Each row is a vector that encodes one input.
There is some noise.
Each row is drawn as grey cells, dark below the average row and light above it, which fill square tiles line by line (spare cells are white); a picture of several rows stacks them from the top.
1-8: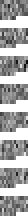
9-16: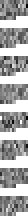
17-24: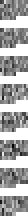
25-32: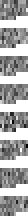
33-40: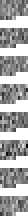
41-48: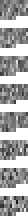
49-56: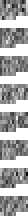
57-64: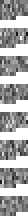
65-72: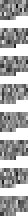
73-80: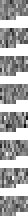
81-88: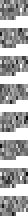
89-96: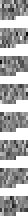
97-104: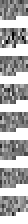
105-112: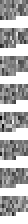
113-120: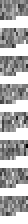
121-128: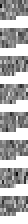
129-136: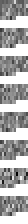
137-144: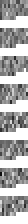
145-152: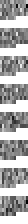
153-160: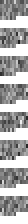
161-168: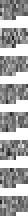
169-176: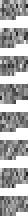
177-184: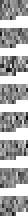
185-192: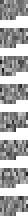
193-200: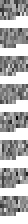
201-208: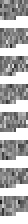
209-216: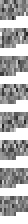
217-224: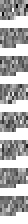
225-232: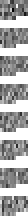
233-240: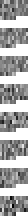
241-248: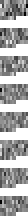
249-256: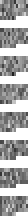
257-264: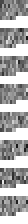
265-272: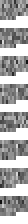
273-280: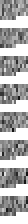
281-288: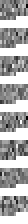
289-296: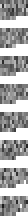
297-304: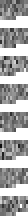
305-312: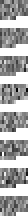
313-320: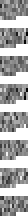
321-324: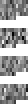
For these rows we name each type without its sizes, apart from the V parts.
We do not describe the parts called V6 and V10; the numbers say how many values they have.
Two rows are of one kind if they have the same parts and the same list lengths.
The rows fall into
5 kinds.
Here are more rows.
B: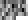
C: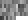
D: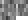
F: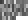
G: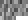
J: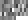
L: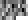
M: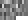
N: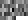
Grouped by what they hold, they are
B, L
C, D
F
G, M, N
J

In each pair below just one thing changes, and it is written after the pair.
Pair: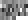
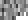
the place on the line
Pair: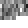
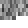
the place on the line
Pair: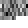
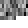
the place on the line
